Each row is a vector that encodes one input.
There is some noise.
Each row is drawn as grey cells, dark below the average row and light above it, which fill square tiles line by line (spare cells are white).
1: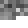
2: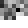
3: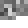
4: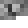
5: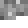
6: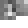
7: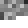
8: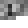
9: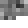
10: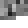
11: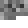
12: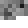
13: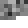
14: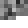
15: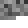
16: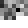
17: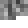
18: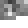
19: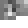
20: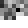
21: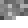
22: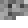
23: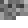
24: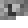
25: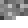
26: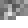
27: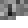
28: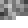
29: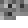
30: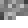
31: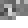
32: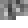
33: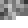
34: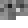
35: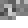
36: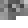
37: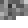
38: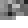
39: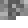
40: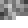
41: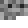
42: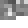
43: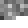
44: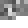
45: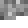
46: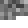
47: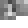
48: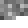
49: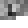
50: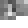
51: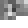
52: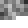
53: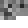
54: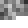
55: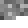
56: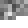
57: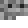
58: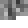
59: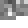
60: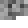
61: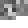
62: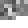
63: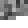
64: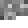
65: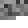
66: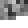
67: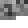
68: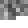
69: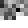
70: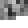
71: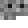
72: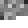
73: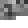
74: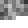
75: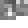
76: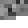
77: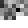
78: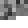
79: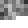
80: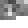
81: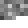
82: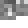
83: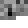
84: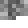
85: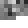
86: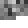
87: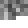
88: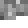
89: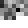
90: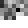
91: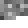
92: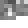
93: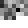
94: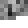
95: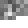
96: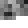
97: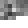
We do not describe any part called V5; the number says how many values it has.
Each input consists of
a list of up to two items, each a true/false value and a value of V5.
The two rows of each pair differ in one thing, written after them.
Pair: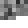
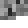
the true/false value in item 2 of the list
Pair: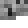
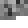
the true/false value in item 2 of the list
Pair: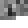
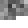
the true/false value in item 1 of the list
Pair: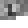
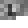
the value of V5 in item 2 of the list
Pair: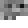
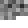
the value of V5 in item 2 of the list
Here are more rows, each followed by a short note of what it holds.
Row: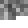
a list of two items
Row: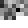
the empty list
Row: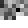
the empty list
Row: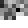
the empty list
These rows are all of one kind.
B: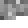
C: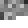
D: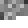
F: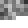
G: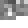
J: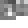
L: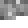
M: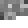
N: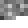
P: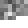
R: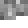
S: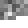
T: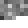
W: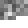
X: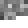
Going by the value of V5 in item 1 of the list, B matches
G, J, L and R.
